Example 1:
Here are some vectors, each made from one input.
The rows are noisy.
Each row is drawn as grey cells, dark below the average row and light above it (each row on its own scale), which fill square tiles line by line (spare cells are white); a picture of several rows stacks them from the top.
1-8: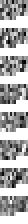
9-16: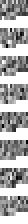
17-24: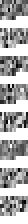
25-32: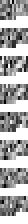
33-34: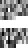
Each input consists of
either a fixed value, or three true/false values.
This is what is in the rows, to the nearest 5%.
About 20% of them hold a fixed value. The rest hold three true/false values.
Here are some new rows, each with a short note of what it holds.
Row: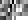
a fixed value
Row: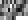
three true/false values
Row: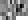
three true/false values
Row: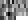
a fixed value
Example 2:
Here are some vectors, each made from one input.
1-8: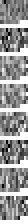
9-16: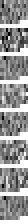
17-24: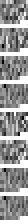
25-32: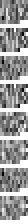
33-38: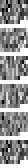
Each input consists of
one of 7 labels.
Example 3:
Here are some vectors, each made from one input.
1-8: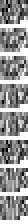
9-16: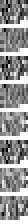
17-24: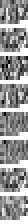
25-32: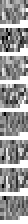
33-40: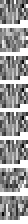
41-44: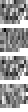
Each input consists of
one of 6 labels.
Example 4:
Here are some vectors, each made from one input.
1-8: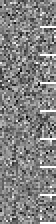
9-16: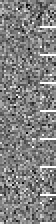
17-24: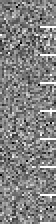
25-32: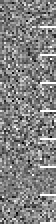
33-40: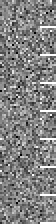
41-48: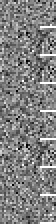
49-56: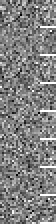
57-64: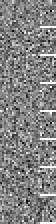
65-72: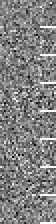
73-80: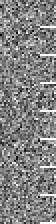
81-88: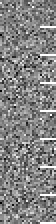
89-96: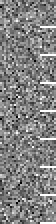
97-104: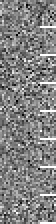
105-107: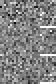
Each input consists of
a point on a 15-point circle.
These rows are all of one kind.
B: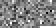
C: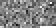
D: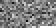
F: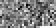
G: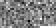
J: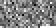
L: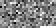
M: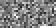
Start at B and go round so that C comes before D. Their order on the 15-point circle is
B, C, J, F, M, D, G, L.
